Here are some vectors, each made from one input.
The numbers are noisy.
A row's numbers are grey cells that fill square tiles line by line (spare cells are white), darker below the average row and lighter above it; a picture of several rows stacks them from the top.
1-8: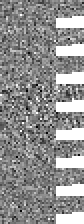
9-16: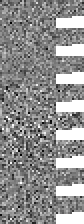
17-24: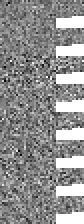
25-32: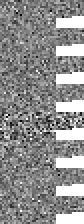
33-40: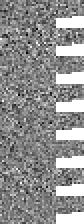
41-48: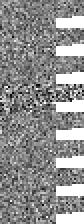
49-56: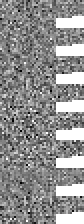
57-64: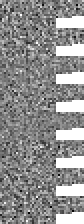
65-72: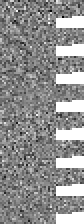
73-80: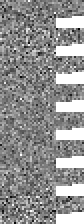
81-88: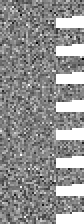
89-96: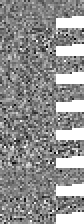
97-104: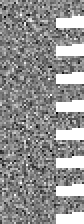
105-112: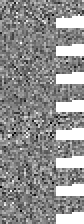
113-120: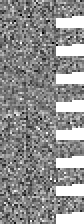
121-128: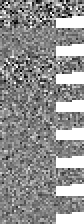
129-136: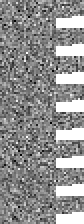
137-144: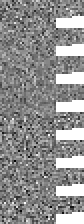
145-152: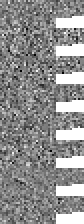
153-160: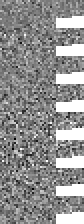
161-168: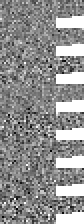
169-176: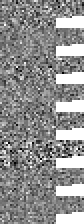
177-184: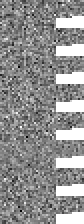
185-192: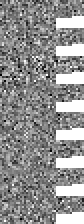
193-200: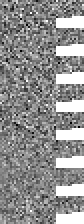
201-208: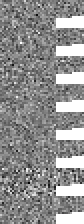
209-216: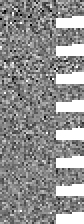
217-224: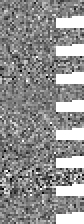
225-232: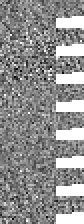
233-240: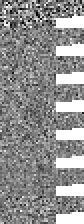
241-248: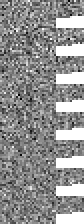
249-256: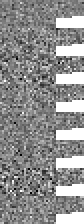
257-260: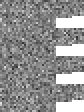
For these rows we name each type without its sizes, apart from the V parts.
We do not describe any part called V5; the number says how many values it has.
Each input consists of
a list of items, each a label and a value of V5.
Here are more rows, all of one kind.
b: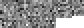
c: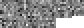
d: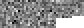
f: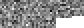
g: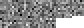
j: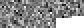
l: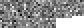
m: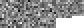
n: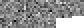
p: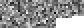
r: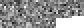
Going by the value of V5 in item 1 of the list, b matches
c and f.
